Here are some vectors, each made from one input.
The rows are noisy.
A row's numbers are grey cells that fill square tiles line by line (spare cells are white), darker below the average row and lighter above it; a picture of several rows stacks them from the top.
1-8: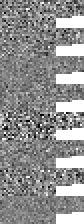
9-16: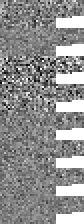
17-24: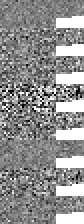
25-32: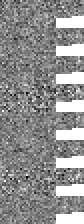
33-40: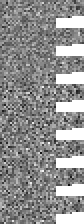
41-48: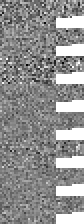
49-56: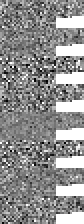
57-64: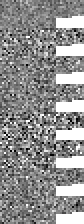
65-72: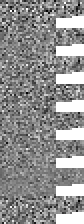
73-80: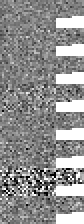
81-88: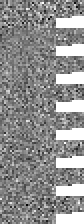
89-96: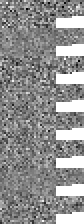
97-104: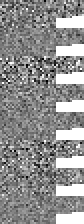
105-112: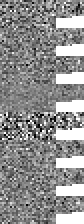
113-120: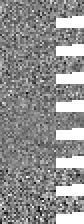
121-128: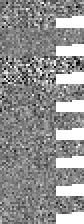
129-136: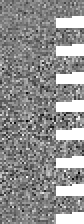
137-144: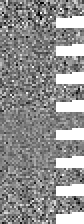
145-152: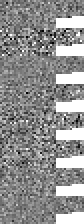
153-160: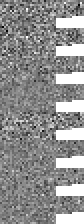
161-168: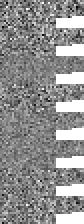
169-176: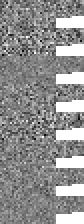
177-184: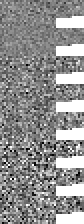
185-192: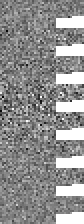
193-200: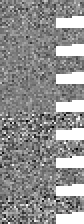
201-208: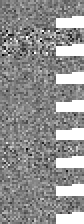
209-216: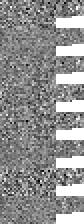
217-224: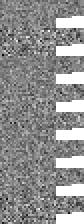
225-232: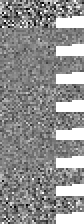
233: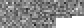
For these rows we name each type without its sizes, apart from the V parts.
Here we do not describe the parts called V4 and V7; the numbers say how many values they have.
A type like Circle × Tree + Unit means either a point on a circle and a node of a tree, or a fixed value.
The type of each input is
Circle × (Circle + Unit) × V7 + Line × V4.
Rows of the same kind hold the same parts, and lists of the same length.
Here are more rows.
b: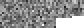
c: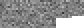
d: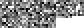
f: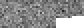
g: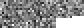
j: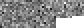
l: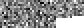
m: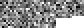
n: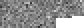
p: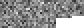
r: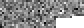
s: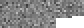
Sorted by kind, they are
b, g, j, l, r
c, m, n, s
d, f, p

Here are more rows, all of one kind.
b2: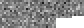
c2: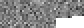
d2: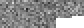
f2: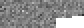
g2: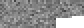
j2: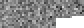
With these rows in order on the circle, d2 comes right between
g2 and j2.
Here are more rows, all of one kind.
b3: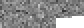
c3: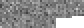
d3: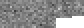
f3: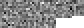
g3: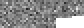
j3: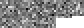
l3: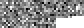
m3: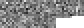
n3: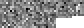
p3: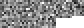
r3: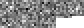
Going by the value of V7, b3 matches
m3 and p3.
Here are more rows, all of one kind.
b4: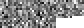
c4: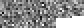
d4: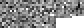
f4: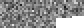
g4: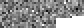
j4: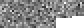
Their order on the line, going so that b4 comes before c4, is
g4, b4, j4, d4, f4, c4.
